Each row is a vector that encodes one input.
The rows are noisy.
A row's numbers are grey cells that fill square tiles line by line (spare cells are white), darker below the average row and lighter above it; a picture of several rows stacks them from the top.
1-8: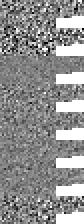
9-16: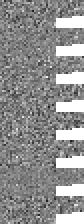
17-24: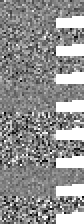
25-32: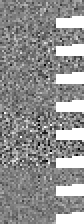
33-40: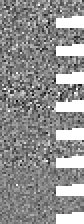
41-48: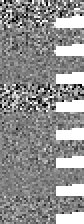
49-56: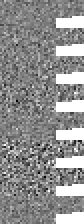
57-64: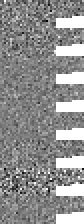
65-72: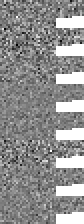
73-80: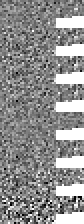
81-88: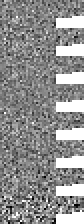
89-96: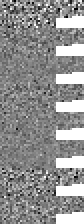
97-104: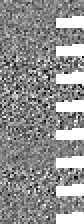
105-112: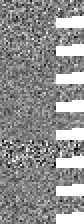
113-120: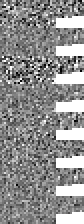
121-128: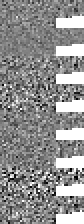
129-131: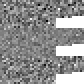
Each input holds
one of 10 labels, a point on a 7-point line and a true/false value.
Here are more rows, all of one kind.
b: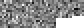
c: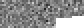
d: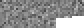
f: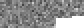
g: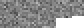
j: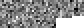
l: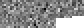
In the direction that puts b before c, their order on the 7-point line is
g, d, l, f, j, b, c.
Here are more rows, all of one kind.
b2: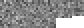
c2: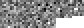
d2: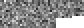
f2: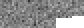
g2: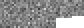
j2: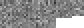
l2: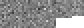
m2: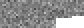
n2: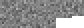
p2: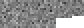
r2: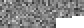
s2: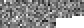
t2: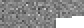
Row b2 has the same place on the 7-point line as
c2, d2, n2 and s2.
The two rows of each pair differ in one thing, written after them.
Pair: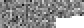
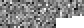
the place on the 7-point line
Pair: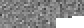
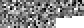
the label
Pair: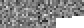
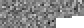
the true/false value
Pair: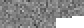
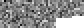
the place on the 7-point line
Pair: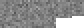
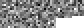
the true/false value
